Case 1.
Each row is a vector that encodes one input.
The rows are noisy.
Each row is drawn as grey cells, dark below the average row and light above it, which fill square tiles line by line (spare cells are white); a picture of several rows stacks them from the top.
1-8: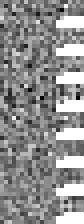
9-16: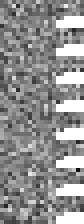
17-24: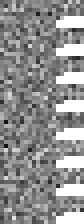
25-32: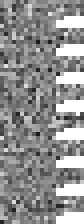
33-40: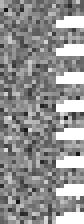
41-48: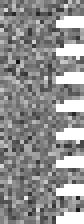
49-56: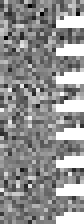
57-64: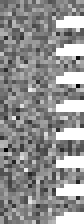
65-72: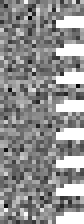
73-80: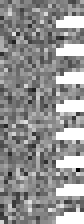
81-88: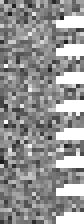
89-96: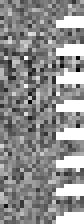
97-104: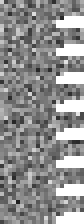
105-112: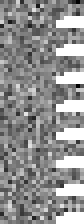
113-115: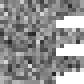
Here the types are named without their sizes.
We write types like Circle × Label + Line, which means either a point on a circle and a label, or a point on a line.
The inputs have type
Line.
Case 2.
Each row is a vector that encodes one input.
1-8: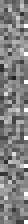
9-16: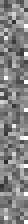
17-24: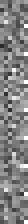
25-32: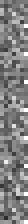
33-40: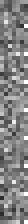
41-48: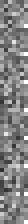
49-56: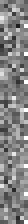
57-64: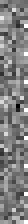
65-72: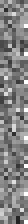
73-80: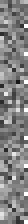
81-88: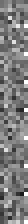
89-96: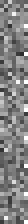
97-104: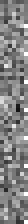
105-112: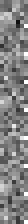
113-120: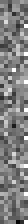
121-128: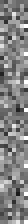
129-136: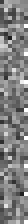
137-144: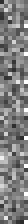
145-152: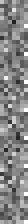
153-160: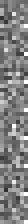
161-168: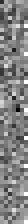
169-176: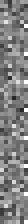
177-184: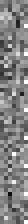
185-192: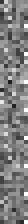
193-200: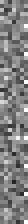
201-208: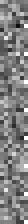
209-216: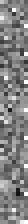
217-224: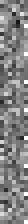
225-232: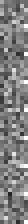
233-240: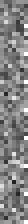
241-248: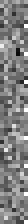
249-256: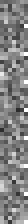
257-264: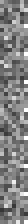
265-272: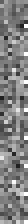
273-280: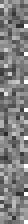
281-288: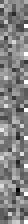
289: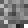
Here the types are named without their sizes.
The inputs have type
Circle.
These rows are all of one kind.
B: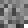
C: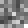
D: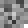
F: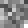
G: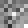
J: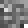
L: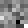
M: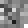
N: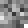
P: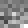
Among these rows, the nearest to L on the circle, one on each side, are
B and N.
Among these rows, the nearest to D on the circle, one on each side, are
G and M.
